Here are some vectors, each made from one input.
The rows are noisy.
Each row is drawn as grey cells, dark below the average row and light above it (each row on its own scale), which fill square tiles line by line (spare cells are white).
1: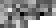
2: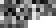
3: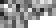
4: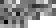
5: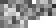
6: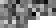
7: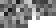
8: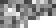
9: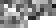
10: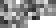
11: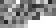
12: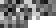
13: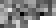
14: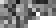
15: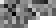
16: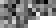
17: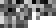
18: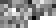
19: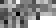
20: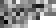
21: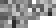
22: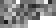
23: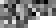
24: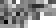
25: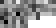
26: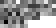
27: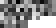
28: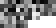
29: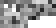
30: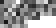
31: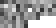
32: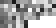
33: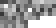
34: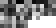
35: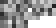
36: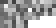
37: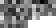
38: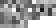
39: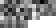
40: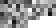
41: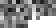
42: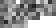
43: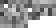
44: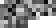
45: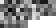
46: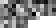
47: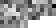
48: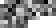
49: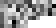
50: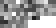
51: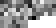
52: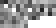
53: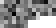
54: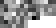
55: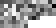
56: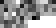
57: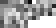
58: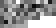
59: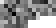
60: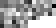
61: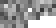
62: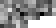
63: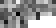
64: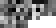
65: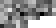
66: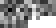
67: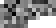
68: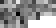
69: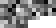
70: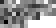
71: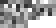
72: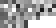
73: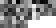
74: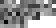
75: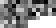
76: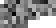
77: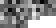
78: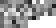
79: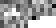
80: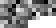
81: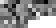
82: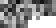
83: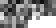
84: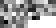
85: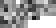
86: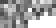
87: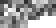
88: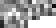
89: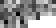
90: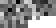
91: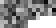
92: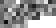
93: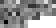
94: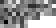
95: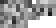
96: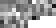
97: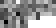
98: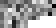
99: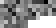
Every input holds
either a point on a 5-point line and a true/false value, or a list of up to two points on a 4-point line.
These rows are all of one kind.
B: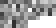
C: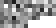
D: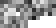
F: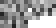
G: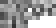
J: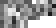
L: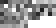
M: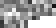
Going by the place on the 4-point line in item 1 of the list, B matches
C and L.
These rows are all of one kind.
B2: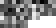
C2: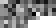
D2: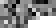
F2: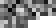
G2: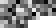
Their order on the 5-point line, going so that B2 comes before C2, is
G2, F2, B2, D2, C2.
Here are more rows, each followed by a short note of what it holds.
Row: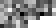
the empty list
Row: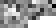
a list of two items
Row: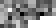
the empty list
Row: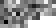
a list of one item
